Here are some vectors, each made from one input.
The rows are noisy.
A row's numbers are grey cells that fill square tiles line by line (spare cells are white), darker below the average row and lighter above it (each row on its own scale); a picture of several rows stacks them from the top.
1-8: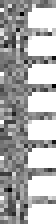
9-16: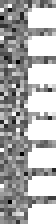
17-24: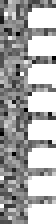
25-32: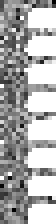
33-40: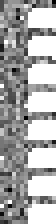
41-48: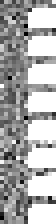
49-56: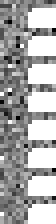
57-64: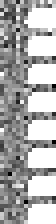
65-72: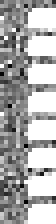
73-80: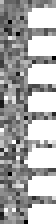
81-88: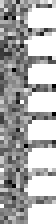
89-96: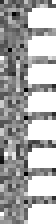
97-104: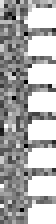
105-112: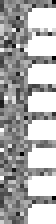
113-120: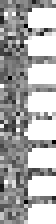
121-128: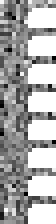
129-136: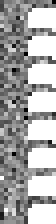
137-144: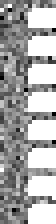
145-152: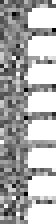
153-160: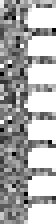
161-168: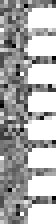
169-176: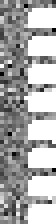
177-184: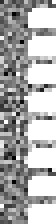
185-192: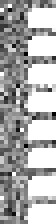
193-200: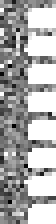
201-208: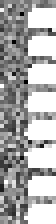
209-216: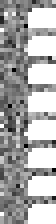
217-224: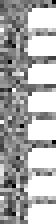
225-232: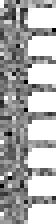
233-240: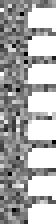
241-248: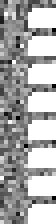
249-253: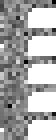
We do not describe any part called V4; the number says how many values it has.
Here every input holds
either a point on a 6-point circle, or a point on each of two 5-point lines, or a node of a 10-node tree, or a true/false value and a value of V4.
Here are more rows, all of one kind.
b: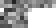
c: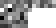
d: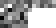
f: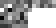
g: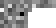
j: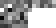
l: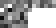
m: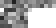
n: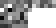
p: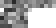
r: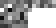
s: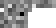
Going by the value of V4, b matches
m and p.
